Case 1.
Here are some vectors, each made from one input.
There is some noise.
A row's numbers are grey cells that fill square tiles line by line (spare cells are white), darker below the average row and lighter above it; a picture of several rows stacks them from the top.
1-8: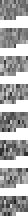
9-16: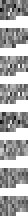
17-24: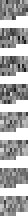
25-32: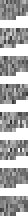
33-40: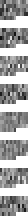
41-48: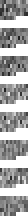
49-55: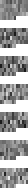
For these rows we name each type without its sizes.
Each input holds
a point on each of two lines.
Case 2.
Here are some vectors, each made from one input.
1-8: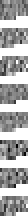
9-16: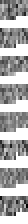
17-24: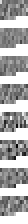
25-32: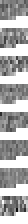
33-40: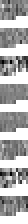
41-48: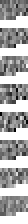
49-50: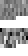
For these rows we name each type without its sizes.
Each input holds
a point on a line.
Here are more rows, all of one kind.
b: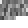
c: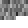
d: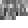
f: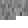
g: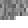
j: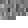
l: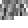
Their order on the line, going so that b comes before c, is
j, l, g, f, d, b, c.
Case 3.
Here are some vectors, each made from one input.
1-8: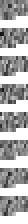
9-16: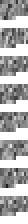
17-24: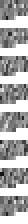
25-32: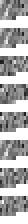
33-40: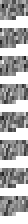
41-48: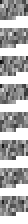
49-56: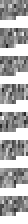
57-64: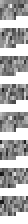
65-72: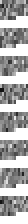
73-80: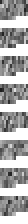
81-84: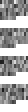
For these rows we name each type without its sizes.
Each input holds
a point on a circle.
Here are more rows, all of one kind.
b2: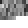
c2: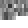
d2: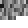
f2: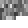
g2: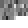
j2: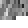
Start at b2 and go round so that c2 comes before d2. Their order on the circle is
b2, c2, g2, d2, j2, f2.
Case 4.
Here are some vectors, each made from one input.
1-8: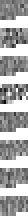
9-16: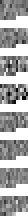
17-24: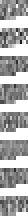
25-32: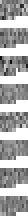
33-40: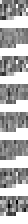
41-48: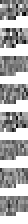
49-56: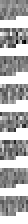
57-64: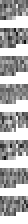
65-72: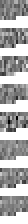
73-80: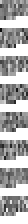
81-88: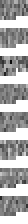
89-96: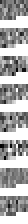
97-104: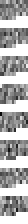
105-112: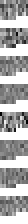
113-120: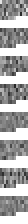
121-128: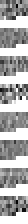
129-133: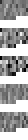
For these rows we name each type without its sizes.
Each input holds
a label.
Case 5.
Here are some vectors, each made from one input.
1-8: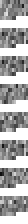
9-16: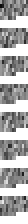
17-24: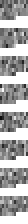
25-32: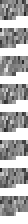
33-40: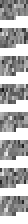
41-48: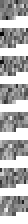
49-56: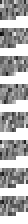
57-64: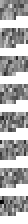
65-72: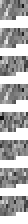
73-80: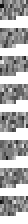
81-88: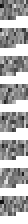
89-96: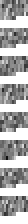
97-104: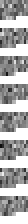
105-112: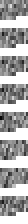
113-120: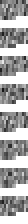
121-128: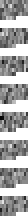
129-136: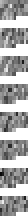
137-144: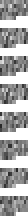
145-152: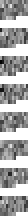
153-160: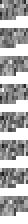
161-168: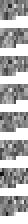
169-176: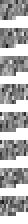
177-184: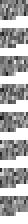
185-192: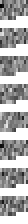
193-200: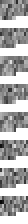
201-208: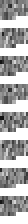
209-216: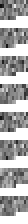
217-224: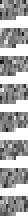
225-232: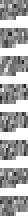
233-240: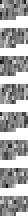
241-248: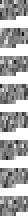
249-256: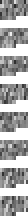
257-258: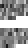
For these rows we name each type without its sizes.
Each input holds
a point on a circle.
